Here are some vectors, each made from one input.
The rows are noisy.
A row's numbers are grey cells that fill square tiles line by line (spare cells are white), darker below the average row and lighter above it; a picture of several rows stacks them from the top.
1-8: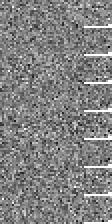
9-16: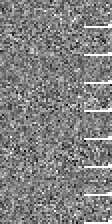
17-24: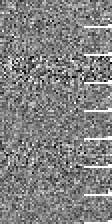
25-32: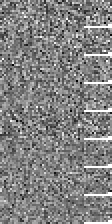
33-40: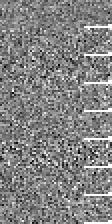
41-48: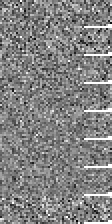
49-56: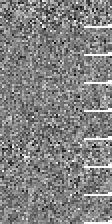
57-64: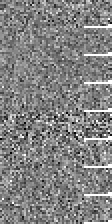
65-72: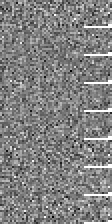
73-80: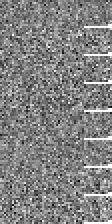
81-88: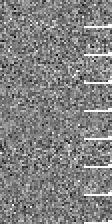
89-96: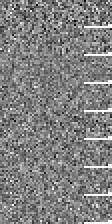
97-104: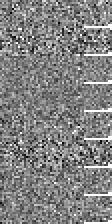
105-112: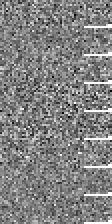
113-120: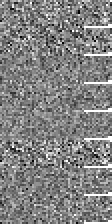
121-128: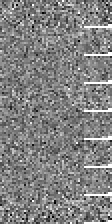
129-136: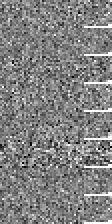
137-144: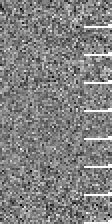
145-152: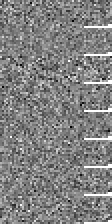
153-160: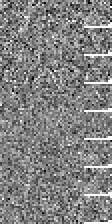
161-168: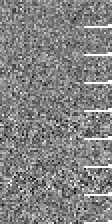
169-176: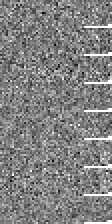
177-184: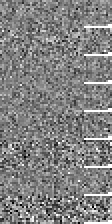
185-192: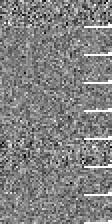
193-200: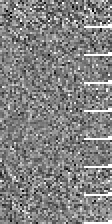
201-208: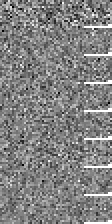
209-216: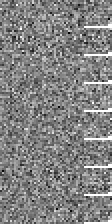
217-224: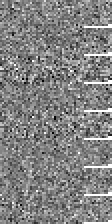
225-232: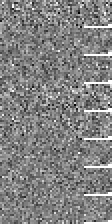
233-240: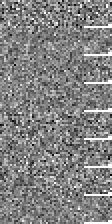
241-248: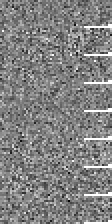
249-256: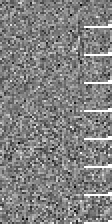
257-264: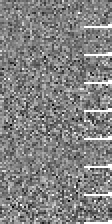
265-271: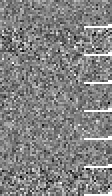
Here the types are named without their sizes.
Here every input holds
a point on a line, together with either a point on a circle, or a fixed value.
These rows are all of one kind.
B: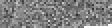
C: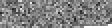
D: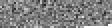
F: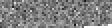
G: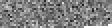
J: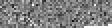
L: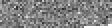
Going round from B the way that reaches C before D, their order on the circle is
B, L, F, J, C, D, G.
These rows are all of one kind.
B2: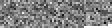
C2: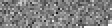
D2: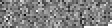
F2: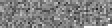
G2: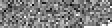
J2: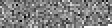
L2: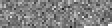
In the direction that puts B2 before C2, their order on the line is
B2, F2, J2, L2, G2, C2, D2.
